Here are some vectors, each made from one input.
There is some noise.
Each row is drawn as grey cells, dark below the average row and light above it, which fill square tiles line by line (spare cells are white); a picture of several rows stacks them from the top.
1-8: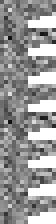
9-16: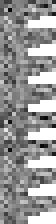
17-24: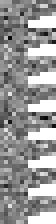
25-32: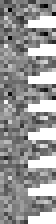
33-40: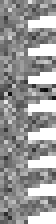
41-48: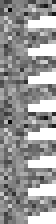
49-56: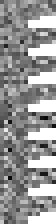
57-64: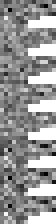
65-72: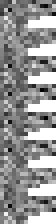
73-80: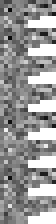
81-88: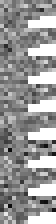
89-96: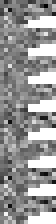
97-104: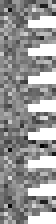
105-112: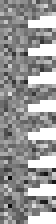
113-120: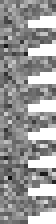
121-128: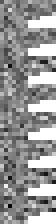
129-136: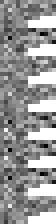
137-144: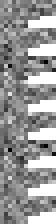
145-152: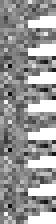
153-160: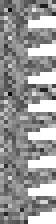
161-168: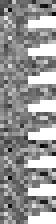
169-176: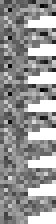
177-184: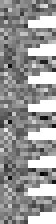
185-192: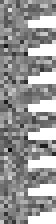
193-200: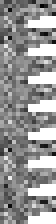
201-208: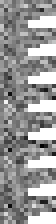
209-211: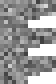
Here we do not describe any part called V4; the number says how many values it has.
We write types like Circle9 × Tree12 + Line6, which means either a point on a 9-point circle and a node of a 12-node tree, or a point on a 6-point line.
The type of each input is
Label6 × (Line10 + V4) + Label8.
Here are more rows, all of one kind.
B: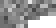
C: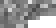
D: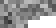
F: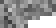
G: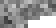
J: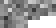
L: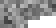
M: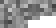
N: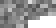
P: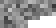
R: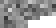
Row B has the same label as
G, L, P and R.
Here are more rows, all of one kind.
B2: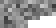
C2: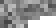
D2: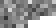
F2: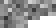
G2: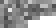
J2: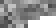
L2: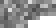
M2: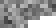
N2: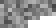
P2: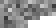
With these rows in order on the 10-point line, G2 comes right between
F2 and P2.
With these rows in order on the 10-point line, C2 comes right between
J2 and M2.
